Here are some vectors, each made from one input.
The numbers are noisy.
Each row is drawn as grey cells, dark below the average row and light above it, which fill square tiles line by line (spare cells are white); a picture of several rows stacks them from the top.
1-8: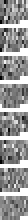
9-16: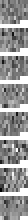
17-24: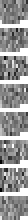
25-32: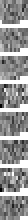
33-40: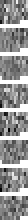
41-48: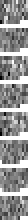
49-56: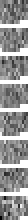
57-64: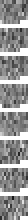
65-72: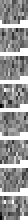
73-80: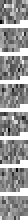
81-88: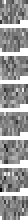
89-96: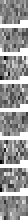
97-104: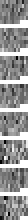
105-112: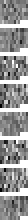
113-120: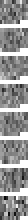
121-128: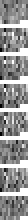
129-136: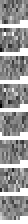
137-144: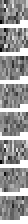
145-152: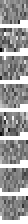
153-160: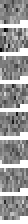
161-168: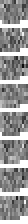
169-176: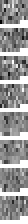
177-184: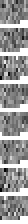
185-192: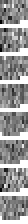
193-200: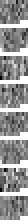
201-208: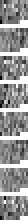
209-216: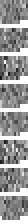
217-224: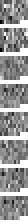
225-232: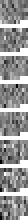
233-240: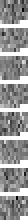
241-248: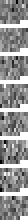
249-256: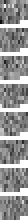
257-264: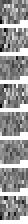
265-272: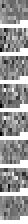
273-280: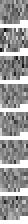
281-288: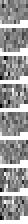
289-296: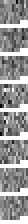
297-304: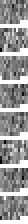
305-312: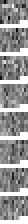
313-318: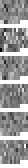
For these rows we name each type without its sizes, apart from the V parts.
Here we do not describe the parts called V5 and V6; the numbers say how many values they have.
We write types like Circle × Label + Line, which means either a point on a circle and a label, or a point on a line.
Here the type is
(Bool × V6 + List(Line)) × V5.
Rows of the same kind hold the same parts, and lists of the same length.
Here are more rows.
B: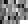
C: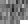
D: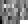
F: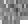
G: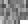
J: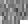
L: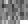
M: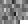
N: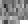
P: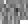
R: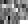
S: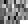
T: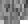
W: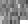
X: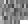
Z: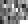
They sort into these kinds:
B, D, R, S, Z
C, L
F, G, J, N, P, T, W, X
M

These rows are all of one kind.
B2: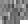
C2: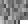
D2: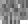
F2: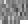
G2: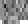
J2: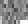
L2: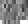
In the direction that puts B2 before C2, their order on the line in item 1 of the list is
G2, D2, L2, J2, B2, F2, C2.
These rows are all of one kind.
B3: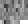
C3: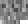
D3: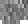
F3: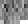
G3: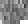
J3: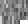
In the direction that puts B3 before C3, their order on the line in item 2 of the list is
B3, C3, D3, G3, J3, F3.
